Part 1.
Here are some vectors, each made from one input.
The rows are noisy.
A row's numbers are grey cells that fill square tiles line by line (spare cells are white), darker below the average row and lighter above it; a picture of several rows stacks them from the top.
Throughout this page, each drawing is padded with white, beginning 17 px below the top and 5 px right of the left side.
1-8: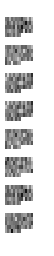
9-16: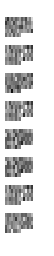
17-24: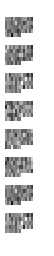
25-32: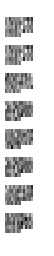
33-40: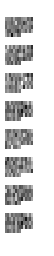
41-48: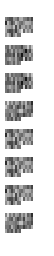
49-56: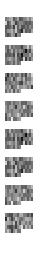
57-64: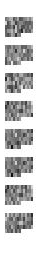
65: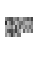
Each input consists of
three true/false values.
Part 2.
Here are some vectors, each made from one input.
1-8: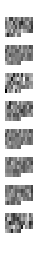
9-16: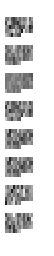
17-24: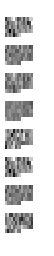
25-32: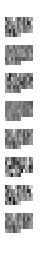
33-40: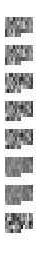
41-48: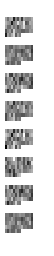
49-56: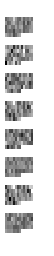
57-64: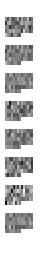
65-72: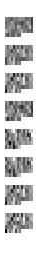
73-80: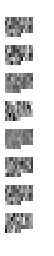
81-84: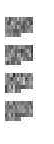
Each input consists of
a node of a 16-node tree.
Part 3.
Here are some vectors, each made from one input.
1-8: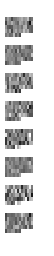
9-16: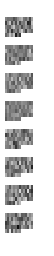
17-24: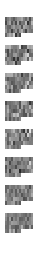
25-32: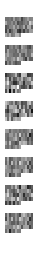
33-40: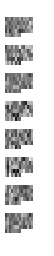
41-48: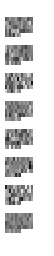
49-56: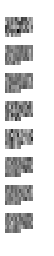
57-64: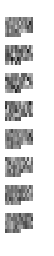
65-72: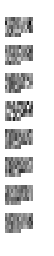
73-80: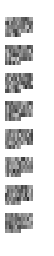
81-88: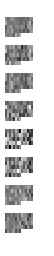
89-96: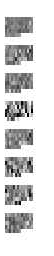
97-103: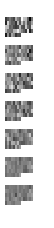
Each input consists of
one of 5 labels.
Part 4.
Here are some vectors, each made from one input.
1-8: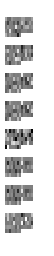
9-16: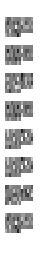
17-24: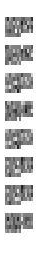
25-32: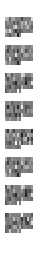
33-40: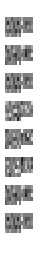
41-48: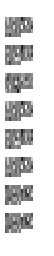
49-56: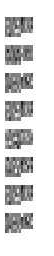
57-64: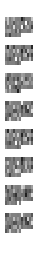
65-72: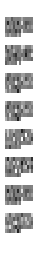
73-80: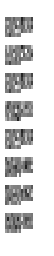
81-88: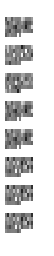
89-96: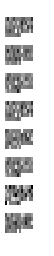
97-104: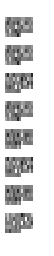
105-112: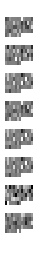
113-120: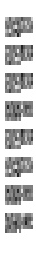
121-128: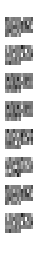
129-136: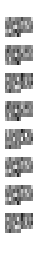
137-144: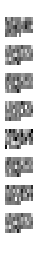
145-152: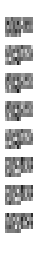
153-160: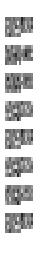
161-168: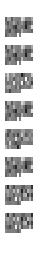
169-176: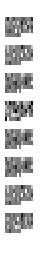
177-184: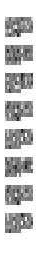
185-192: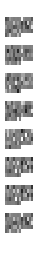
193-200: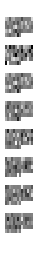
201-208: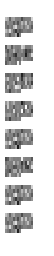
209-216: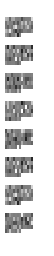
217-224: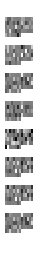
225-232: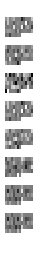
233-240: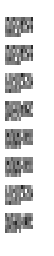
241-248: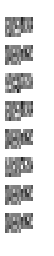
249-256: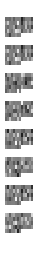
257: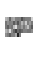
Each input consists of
either a point on an 8-point circle, or a fixed value.
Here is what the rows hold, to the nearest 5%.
About 95% of them hold a point on an 8-point circle. The rest hold a fixed value.
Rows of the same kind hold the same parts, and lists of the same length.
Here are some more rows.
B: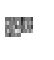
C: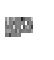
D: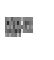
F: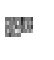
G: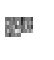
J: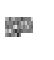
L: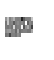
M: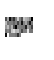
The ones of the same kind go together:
B, C, D, F, G, J, L
M

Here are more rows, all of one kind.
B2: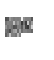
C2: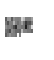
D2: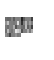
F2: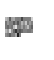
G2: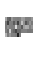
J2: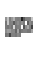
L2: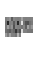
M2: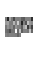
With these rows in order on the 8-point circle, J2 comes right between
D2 and F2.
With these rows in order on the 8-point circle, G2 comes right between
F2 and L2.
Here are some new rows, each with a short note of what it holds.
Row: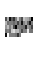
a fixed value
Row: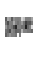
a point on an 8-point circle
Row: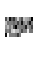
a fixed value
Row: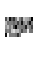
a fixed value
